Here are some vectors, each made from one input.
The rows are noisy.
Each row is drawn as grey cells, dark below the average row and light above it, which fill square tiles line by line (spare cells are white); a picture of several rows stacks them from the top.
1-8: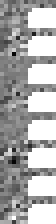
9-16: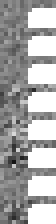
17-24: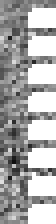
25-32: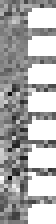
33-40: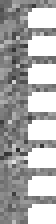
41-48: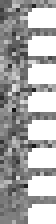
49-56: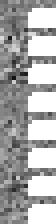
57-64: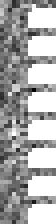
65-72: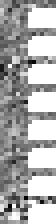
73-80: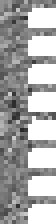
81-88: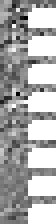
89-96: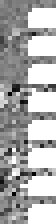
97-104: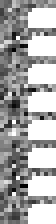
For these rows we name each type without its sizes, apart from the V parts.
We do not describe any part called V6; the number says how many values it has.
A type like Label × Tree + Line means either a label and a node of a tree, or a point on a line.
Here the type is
Bool × (Line + V6).
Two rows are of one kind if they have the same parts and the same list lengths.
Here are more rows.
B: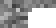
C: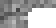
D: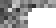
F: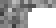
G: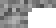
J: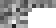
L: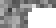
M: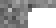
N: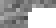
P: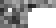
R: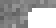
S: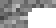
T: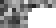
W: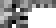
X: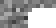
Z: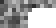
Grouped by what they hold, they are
B, C, G, J, P, R, S, T, W, X, Z
D, F, L, M, N

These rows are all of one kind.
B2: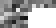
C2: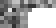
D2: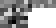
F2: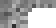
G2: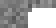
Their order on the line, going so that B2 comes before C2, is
D2, B2, G2, C2, F2.
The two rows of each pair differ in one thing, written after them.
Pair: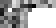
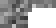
the true/false value
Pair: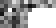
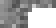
the true/false value
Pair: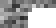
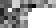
the true/false value
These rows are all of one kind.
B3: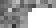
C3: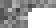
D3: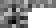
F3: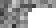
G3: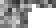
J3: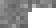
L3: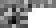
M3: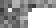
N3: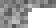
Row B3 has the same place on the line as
M3 and N3.
